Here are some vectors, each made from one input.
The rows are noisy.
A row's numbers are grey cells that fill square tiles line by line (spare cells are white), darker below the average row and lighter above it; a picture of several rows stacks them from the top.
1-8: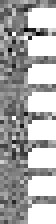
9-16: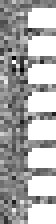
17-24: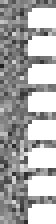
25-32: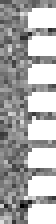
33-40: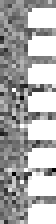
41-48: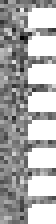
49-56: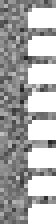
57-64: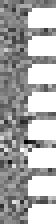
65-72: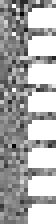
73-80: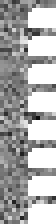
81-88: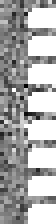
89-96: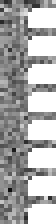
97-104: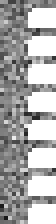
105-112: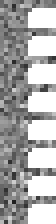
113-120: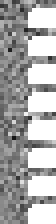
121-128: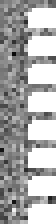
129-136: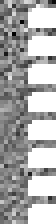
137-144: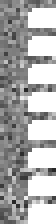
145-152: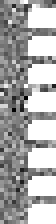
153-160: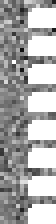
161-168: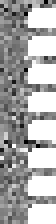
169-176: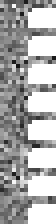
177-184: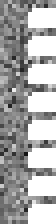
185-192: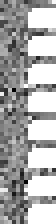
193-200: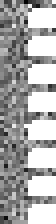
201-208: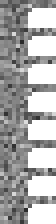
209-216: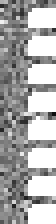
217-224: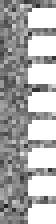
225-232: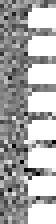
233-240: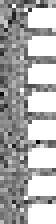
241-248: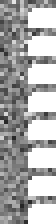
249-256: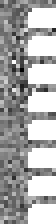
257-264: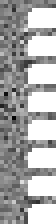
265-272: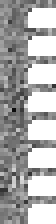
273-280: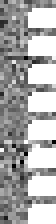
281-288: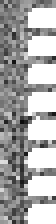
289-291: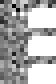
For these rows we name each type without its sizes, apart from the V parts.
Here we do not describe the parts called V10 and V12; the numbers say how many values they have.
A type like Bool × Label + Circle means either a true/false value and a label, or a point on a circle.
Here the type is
Bool × (Circle + V10) + Label × Label × Label + V12.
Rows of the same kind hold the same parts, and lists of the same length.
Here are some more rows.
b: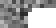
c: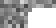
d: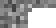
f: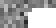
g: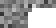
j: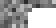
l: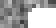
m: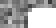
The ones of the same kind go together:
b, d, j
c
f, l, m
g

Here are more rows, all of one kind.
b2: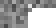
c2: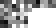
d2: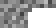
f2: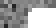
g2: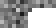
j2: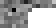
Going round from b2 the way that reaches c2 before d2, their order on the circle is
b2, c2, d2, j2, f2, g2.
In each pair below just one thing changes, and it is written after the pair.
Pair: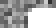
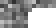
the true/false value
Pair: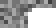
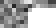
the value of V10
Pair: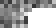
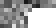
the value of V10
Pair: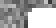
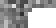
the value of V10
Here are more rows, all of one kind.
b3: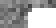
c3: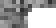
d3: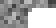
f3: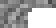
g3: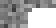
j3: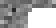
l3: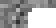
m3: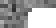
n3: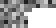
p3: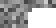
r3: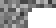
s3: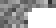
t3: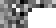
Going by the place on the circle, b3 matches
g3, j3, m3 and p3.
